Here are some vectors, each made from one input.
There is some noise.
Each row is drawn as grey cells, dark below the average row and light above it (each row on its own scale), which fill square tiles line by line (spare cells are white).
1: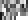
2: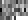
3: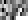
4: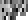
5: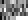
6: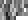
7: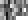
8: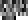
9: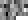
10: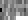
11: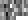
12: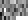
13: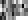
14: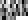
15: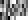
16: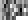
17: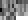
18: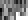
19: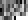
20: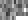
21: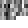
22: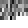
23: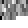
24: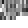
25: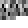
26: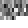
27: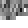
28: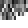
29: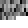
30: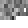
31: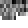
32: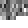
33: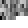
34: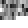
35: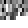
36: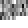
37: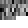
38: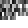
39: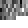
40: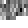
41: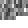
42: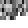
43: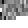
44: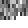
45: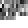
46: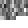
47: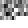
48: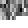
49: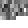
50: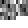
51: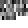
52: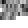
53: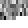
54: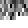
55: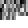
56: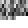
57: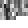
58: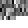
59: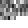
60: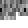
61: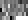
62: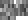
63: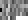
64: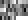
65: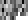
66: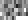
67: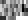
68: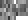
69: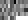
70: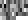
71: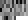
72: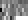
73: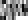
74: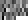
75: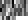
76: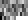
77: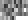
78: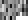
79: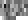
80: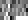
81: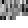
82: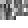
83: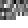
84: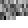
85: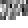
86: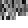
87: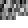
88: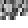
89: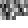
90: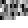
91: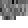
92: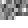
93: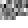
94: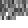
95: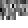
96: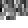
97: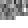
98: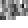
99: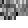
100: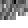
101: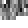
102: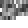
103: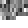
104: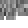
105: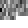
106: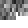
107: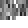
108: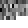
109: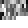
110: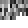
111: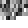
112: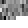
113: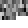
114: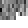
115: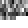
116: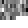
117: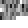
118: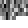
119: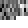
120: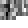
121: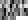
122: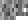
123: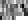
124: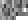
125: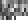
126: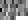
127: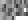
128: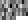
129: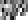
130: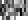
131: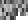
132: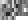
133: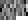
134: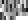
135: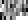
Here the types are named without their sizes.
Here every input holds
a list of points on a line.
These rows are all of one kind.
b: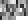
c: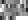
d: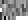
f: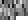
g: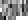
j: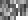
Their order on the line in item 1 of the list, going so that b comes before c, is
j, f, d, g, b, c.
